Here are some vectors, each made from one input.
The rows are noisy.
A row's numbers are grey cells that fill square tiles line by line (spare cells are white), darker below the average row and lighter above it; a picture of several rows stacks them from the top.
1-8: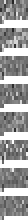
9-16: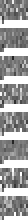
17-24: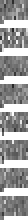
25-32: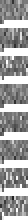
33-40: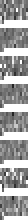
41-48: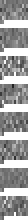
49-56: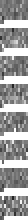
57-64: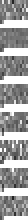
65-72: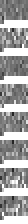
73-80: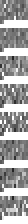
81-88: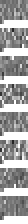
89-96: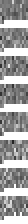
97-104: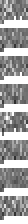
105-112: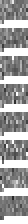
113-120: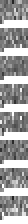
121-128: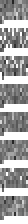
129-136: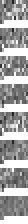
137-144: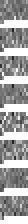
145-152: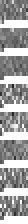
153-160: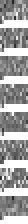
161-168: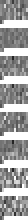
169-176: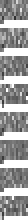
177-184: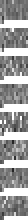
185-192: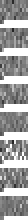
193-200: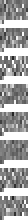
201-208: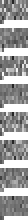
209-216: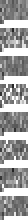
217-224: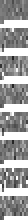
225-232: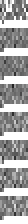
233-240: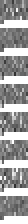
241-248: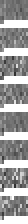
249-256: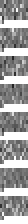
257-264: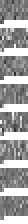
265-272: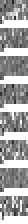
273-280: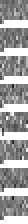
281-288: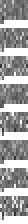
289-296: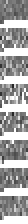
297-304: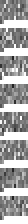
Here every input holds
a list of up to two points on a 5-point line.
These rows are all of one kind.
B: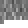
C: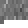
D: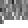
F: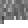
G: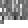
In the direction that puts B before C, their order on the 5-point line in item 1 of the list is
G, B, F, D, C.
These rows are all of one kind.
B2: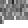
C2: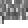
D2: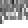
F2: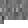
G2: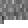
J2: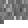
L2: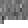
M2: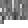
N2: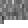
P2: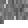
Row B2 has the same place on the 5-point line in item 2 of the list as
L2 and P2.
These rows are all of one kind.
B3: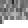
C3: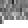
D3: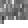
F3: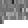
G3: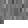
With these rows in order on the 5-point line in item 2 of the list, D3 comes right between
B3 and C3.
